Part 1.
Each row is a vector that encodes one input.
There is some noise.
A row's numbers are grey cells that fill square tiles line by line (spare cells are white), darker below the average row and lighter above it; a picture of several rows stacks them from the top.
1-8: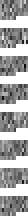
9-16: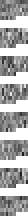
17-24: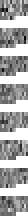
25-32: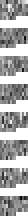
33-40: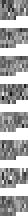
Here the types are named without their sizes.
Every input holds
a point on a line.
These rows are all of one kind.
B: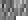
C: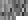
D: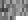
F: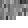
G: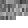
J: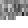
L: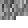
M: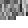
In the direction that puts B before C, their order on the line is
L, B, D, G, F, C, J, M.
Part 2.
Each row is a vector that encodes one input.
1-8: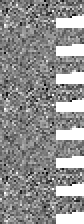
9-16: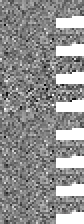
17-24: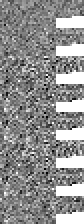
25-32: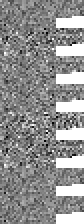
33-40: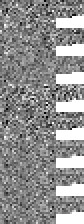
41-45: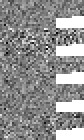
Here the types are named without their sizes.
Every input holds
a point on a line.
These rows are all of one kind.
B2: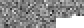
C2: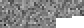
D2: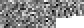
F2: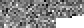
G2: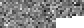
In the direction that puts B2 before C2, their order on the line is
D2, B2, C2, G2, F2.
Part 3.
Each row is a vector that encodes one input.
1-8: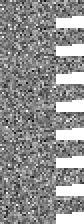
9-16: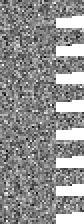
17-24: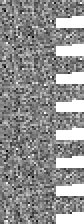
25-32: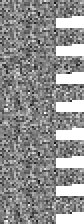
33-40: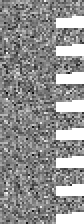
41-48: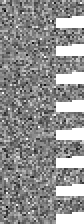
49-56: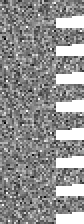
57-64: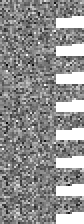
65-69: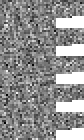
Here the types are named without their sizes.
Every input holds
a point on a circle.
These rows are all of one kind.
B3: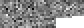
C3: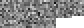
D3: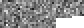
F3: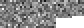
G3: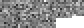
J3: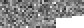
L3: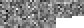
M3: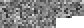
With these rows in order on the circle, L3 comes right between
F3 and M3.
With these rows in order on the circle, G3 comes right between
C3 and D3.
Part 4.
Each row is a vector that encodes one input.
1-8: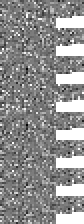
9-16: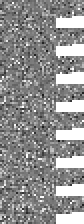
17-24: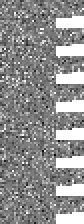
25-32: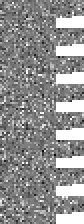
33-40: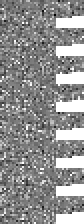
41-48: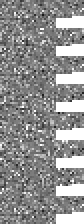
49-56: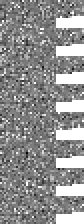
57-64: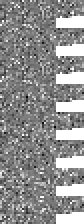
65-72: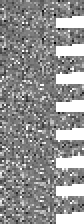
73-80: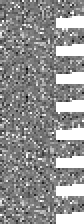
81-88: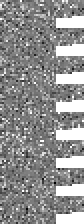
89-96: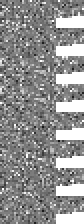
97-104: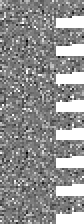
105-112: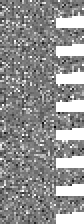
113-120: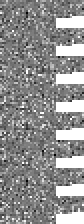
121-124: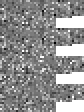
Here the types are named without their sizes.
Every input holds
a point on a circle.
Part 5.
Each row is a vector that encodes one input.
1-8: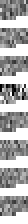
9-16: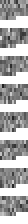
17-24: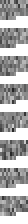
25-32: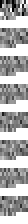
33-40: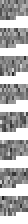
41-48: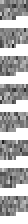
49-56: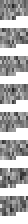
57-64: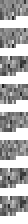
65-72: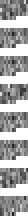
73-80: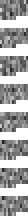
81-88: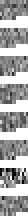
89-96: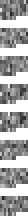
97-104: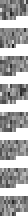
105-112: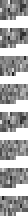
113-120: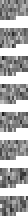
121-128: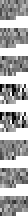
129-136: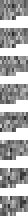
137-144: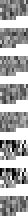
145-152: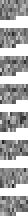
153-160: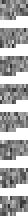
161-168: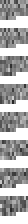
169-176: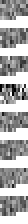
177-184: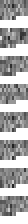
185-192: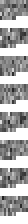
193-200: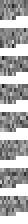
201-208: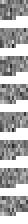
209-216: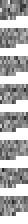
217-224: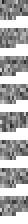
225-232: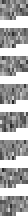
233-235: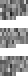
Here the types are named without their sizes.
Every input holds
either a fixed value, or a node of a tree.
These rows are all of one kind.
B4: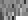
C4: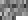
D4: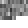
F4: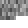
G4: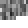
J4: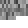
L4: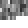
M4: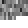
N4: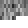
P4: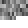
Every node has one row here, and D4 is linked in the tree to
F4 and G4.
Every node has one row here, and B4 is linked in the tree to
F4 and N4.
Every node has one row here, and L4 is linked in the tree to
G4.
